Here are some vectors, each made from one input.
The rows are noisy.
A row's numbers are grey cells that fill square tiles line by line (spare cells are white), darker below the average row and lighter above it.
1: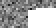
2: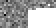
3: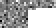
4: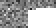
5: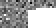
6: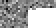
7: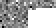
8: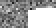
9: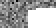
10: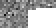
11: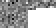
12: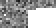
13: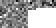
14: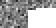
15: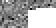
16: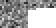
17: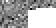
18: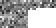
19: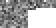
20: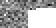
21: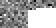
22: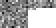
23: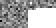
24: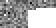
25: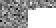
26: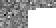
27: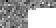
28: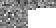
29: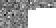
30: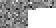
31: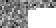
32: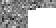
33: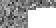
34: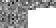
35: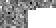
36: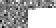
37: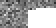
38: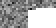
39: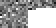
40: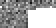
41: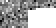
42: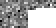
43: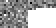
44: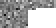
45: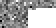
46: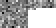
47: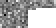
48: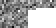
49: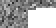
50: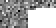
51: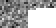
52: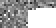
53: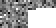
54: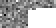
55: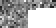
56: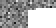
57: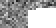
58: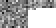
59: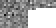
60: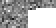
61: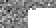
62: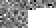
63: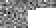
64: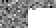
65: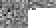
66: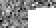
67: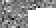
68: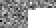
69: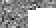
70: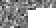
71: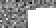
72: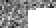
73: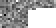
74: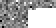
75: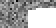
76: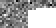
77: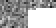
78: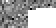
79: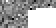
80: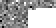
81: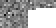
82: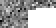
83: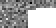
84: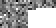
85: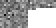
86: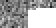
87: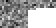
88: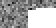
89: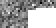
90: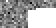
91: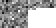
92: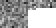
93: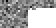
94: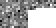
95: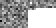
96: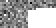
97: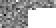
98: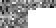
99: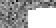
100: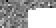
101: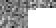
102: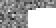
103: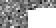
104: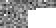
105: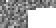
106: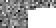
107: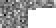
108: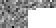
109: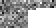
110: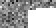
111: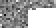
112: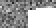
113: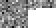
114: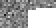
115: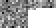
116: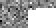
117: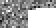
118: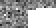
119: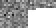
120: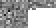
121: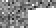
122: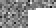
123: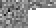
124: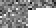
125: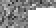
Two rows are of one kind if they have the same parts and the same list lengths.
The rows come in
2 kinds.
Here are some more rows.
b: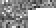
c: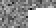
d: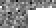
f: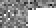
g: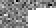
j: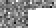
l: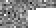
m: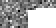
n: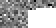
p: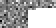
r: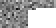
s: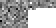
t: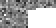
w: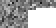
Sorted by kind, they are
b, c, d, f, g, l, m, n, t, w
j, p, r, s

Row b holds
a point on an 8-point line and a node of an 8-node tree.
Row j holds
a point on a 5-point line and a point on an 8-point line.
